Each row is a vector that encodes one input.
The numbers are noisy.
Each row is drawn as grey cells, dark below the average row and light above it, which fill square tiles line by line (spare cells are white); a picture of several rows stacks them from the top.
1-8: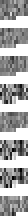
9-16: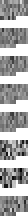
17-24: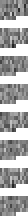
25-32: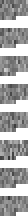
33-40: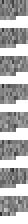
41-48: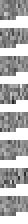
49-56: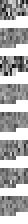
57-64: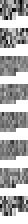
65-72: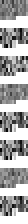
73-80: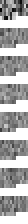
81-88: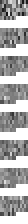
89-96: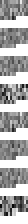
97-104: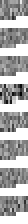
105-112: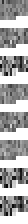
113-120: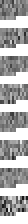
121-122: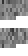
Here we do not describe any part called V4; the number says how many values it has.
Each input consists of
either two values of V4, or a list of up to three points on a 5-point line.
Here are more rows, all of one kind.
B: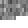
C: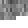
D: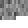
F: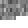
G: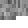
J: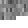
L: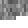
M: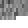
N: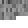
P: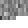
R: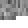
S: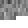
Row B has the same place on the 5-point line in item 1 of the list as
C, F, J and L.
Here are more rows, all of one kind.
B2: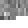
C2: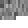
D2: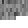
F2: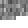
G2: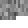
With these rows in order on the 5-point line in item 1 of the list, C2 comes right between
D2 and G2.
